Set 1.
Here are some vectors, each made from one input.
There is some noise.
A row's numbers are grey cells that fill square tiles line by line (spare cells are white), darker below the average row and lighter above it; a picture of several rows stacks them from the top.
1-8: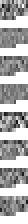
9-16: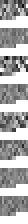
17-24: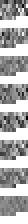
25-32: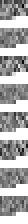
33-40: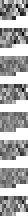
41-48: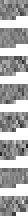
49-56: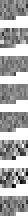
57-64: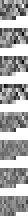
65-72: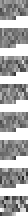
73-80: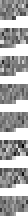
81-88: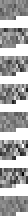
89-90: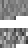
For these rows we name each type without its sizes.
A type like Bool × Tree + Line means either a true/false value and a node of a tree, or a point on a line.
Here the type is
Bool × Tree + Unit.
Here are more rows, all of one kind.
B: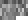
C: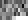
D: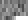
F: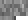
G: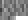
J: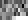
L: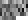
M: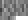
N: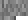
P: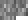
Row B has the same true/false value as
F, N and P.
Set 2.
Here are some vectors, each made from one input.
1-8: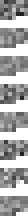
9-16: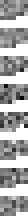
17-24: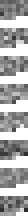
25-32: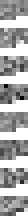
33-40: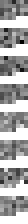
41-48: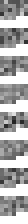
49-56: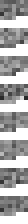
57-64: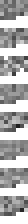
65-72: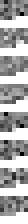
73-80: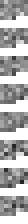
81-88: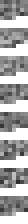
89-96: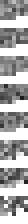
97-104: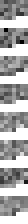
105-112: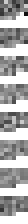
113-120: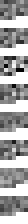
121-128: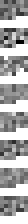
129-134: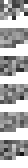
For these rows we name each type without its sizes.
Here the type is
Bool × Line.
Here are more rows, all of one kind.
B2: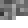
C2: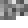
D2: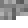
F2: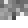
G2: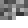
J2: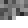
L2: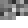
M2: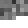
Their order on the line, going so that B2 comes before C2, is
M2, J2, L2, G2, B2, F2, D2, C2.
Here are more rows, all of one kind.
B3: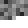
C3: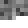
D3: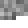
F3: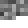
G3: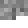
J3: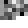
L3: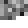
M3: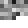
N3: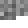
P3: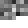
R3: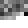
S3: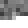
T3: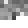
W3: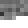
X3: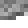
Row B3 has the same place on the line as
F3, G3, L3 and X3.
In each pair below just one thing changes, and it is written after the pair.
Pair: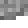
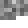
the place on the line
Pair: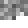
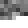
the true/false value
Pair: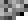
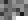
the true/false value
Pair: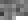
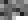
the place on the line
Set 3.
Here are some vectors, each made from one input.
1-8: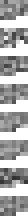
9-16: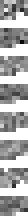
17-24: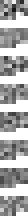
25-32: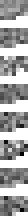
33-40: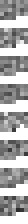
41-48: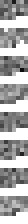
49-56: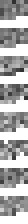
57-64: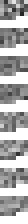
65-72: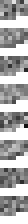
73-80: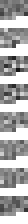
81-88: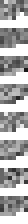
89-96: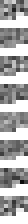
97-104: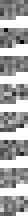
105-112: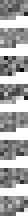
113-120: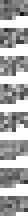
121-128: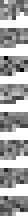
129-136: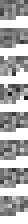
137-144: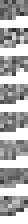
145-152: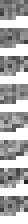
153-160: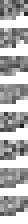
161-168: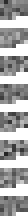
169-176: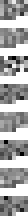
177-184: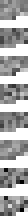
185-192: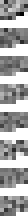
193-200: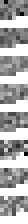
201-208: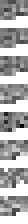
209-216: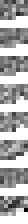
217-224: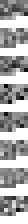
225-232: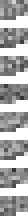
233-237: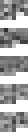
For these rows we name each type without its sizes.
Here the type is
Bool × Line.
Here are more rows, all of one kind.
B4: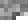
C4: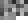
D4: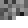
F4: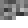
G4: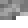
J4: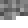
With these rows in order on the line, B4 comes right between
G4 and J4.
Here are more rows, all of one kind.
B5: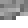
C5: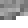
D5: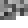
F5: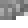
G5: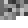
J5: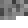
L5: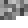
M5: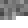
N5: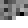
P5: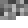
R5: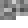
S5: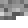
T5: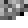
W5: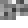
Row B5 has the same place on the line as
C5, L5 and M5.
